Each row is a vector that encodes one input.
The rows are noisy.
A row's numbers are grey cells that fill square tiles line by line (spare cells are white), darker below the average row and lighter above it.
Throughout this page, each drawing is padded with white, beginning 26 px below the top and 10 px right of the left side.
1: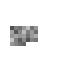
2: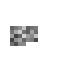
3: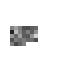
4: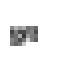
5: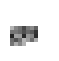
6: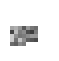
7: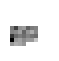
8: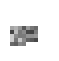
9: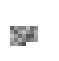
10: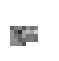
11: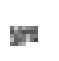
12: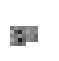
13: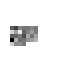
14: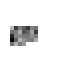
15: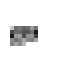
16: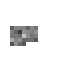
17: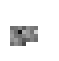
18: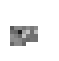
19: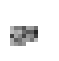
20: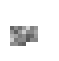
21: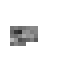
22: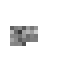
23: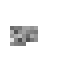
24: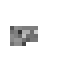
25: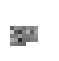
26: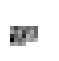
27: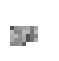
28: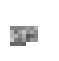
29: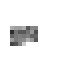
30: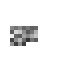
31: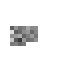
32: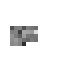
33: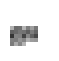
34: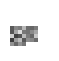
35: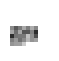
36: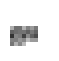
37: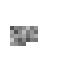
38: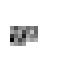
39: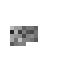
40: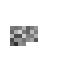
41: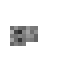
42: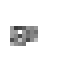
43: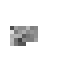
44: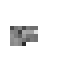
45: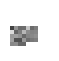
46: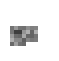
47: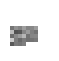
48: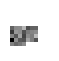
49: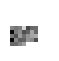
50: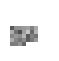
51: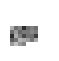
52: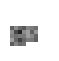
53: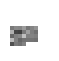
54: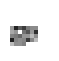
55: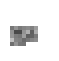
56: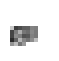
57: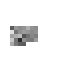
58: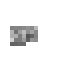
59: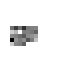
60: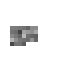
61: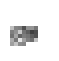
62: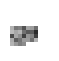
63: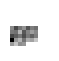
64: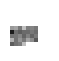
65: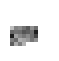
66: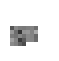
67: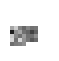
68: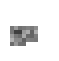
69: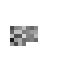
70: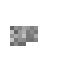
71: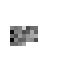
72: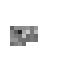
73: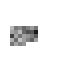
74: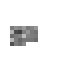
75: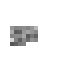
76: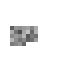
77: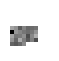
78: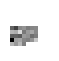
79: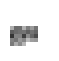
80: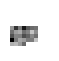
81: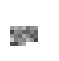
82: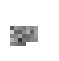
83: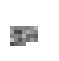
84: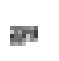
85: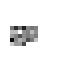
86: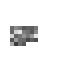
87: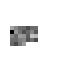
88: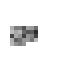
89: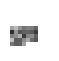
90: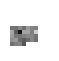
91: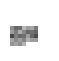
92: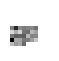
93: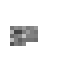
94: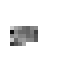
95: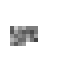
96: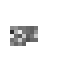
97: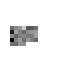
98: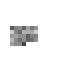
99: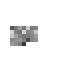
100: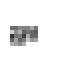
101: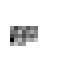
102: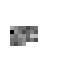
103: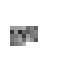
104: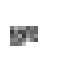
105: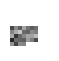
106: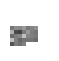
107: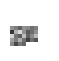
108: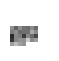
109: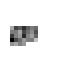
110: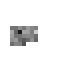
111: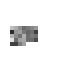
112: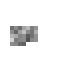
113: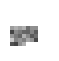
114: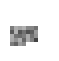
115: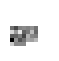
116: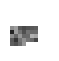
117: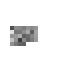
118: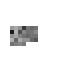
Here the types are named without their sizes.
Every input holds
a point on a circle, together with either a point on a line, or four true/false values.
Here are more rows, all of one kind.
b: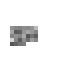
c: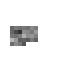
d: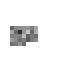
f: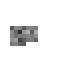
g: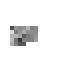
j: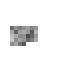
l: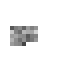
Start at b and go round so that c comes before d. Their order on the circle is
b, c, g, f, l, d, j.
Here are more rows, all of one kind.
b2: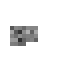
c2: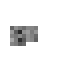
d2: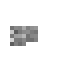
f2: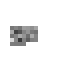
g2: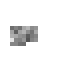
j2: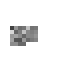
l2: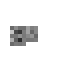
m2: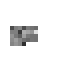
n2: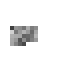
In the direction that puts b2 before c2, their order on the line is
j2, n2, g2, d2, f2, l2, b2, c2, m2.
